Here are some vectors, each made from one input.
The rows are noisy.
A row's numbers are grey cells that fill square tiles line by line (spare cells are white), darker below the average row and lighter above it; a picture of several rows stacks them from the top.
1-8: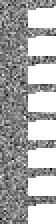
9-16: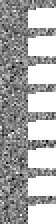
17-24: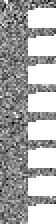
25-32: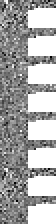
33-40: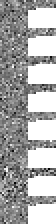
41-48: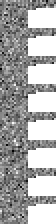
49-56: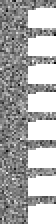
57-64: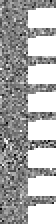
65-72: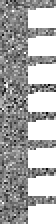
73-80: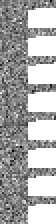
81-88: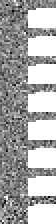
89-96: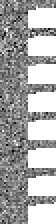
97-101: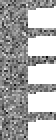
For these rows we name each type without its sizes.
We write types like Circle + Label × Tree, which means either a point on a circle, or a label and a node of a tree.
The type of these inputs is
List(Circle).
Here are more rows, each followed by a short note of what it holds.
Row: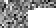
the empty list
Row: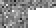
a list of three items
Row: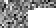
the empty list
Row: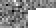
a list of one item
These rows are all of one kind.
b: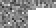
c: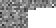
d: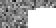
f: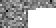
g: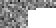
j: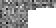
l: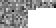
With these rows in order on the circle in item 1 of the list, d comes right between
f and j.
